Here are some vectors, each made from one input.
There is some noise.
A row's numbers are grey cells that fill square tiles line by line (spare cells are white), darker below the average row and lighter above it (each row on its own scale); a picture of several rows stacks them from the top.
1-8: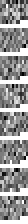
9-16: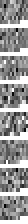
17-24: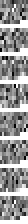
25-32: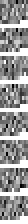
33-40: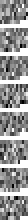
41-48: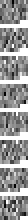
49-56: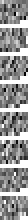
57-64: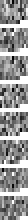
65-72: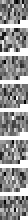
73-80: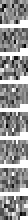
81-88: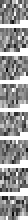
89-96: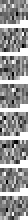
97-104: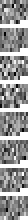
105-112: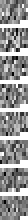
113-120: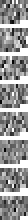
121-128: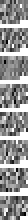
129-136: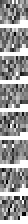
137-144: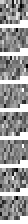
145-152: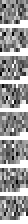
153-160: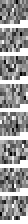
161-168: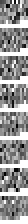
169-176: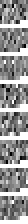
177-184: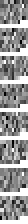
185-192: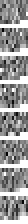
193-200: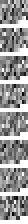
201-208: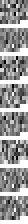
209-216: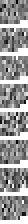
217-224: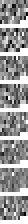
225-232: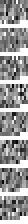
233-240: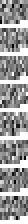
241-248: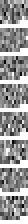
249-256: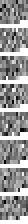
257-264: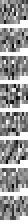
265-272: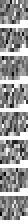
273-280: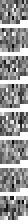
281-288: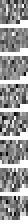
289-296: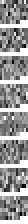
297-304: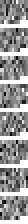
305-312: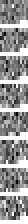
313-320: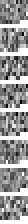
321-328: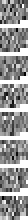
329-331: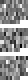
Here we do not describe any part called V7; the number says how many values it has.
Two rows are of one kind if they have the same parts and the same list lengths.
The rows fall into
3 kinds.
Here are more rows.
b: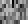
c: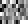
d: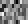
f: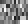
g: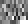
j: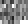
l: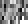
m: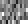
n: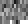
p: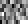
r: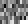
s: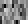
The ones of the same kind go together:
b, c, d, m, n, p, r, s
f, g, j
l

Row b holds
a point on a 14-point circle.
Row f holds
a true/false value and a value of V7.
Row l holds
a fixed value.
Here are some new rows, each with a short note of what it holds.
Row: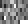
a fixed value
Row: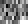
a true/false value and a value of V7
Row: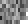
a point on a 14-point circle
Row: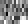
a true/false value and a value of V7
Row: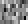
a point on a 14-point circle
